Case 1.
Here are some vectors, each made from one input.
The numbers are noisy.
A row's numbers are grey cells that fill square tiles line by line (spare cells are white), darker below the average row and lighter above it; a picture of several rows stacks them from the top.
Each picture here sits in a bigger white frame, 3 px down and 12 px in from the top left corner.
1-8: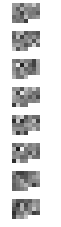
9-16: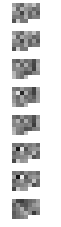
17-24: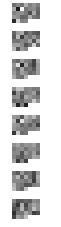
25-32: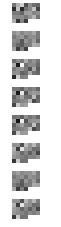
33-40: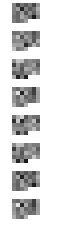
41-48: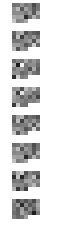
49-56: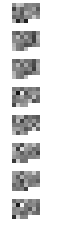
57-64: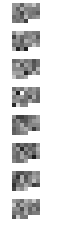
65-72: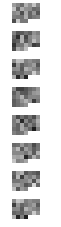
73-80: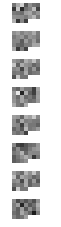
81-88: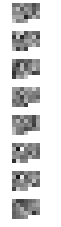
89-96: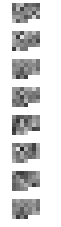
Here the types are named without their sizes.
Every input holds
a point on a circle.
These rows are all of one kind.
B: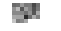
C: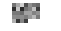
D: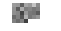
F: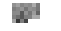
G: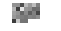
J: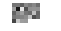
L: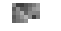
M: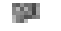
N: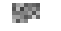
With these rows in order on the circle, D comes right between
F and G.
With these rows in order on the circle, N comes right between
B and C.
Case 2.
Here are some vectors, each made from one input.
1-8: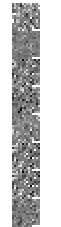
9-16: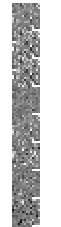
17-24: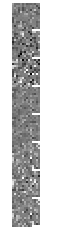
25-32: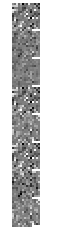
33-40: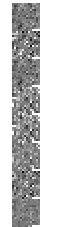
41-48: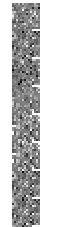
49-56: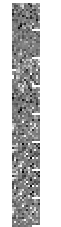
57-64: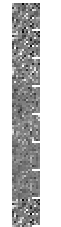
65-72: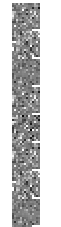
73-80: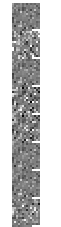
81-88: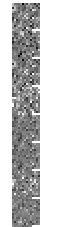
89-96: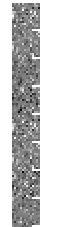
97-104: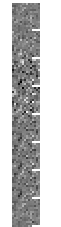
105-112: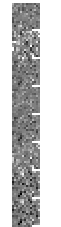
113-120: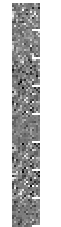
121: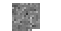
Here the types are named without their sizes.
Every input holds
a node of a tree.
